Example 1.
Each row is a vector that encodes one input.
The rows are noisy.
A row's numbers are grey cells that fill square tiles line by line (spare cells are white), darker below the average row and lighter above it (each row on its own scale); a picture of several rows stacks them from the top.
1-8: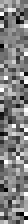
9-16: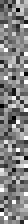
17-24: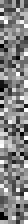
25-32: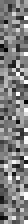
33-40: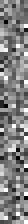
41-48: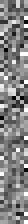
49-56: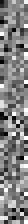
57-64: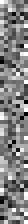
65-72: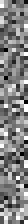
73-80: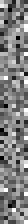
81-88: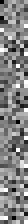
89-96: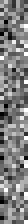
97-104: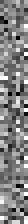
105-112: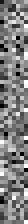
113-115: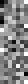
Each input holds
a true/false value, together with either one of 7 labels, or a point on a 6-point line.
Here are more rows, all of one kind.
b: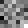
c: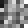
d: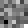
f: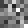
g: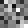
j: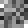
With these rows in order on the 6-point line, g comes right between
c and f.
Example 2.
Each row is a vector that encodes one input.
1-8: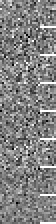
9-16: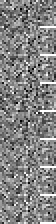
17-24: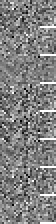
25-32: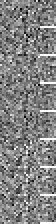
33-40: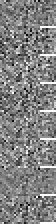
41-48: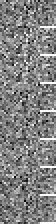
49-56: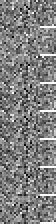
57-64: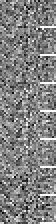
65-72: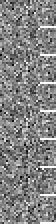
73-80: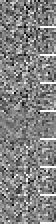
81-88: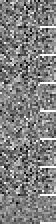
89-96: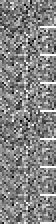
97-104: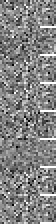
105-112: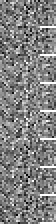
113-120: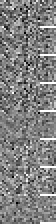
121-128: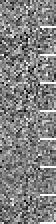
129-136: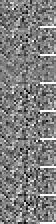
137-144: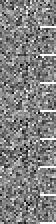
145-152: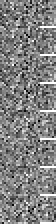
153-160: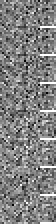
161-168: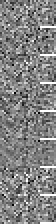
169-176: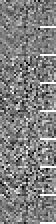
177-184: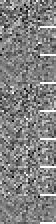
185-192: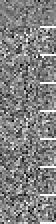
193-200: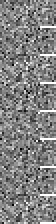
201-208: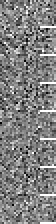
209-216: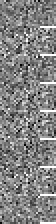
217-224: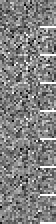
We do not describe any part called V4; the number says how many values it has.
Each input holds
either a point on a 17-point line, or four true/false values, or a value of V4.
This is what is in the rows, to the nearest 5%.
About 35% of them hold a point on a 17-point line. About 55% of them hold four true/false values. The rest hold a value of V4.
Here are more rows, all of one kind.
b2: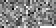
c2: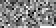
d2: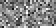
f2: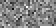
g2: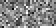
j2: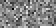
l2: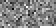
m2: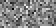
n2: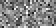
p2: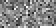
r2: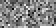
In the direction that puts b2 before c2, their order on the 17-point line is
b2, g2, d2, n2, p2, j2, m2, f2, l2, c2, r2.
